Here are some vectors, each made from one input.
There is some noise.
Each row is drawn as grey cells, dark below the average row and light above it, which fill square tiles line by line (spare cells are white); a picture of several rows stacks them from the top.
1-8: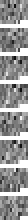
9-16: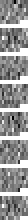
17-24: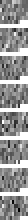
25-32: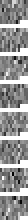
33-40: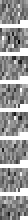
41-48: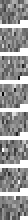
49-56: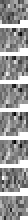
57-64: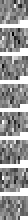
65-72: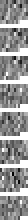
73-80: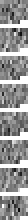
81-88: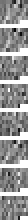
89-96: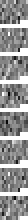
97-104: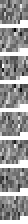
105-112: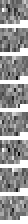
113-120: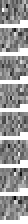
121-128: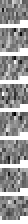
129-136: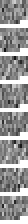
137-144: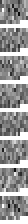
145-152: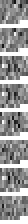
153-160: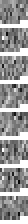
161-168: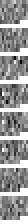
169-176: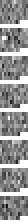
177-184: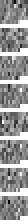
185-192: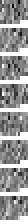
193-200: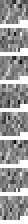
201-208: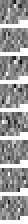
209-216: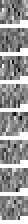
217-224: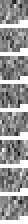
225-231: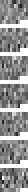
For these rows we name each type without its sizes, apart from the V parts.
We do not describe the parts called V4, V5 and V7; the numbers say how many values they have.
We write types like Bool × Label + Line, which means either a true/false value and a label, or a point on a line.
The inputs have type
Bool × V7 + Label × V4 × V5 + Line.
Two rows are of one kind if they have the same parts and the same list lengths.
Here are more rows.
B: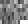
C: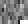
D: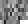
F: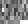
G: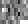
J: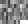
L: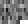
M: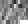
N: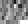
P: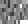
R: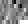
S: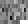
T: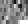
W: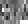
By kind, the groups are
B, C, D, J, L, P, S
F, G, W
M, N, R, T

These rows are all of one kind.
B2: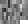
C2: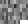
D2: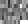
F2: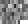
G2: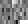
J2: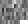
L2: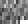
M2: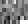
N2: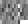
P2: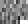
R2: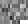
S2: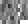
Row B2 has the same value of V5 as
M2, P2 and S2.
